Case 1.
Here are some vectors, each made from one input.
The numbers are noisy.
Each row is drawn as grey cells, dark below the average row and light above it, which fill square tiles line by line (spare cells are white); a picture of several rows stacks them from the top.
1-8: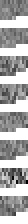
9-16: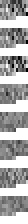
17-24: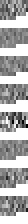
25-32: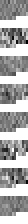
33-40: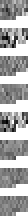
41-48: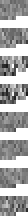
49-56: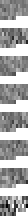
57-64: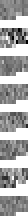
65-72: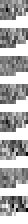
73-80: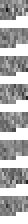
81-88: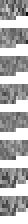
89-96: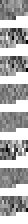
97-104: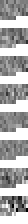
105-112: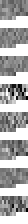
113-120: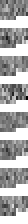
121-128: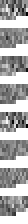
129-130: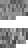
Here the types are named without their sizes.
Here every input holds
a point on a line.
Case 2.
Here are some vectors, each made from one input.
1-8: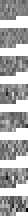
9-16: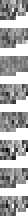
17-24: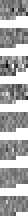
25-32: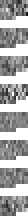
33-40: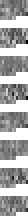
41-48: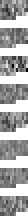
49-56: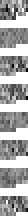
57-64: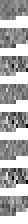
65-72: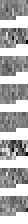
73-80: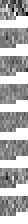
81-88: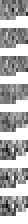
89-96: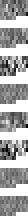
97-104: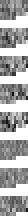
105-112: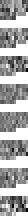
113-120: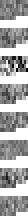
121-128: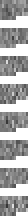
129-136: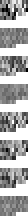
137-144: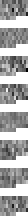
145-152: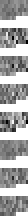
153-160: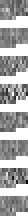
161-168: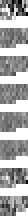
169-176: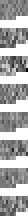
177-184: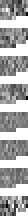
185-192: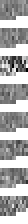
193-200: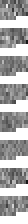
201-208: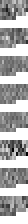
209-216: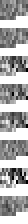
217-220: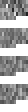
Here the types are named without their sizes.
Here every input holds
a point on a line.
